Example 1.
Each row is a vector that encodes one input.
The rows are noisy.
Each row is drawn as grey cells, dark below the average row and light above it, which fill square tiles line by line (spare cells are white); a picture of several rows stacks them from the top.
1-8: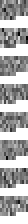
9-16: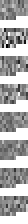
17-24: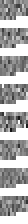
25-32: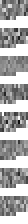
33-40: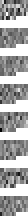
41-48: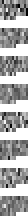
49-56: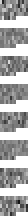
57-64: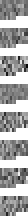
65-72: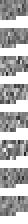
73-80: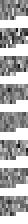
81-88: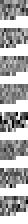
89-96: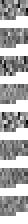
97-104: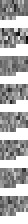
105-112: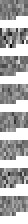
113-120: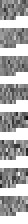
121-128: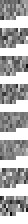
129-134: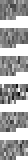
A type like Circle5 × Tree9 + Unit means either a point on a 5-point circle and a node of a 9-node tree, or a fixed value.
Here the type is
Label5 × Label12 + Tree10.
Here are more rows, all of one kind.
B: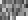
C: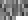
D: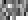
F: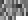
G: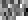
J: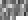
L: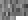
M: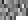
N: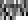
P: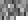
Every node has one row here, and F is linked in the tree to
D.
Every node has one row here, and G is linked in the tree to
M and N.
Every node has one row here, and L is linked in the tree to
B.
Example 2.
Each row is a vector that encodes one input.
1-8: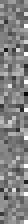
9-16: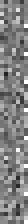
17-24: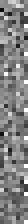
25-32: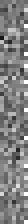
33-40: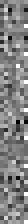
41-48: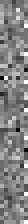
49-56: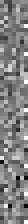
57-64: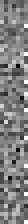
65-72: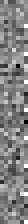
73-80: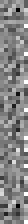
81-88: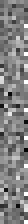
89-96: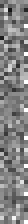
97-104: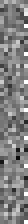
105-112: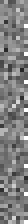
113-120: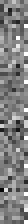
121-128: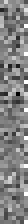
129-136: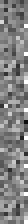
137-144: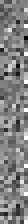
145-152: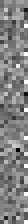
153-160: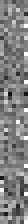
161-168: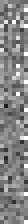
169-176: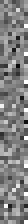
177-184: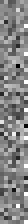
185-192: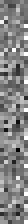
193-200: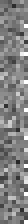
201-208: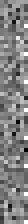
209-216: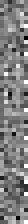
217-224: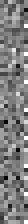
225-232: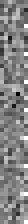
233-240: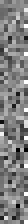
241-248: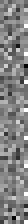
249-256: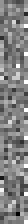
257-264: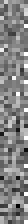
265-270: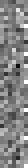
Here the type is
Bool × (Circle9 + Unit) × (Line3 × Line4 + Unit).
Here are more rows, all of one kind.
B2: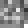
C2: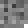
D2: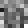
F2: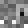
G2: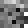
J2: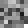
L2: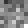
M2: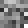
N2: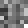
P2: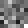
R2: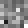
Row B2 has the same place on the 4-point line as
C2, L2 and R2.
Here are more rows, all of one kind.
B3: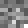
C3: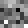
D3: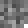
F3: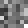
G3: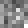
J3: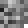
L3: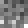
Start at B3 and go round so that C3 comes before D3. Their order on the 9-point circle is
B3, C3, J3, G3, F3, D3, L3.
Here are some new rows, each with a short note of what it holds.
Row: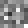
a point on a 9-point circle and a true/false value
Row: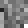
a point on a 9-point circle, a point on a 3-point line, a point on a 4-point line and a true/false value
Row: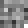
a point on a 9-point circle and a true/false value
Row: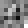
a point on a 3-point line, a point on a 4-point line and a true/false value
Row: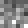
a point on a 9-point circle, a point on a 3-point line, a point on a 4-point line and a true/false value
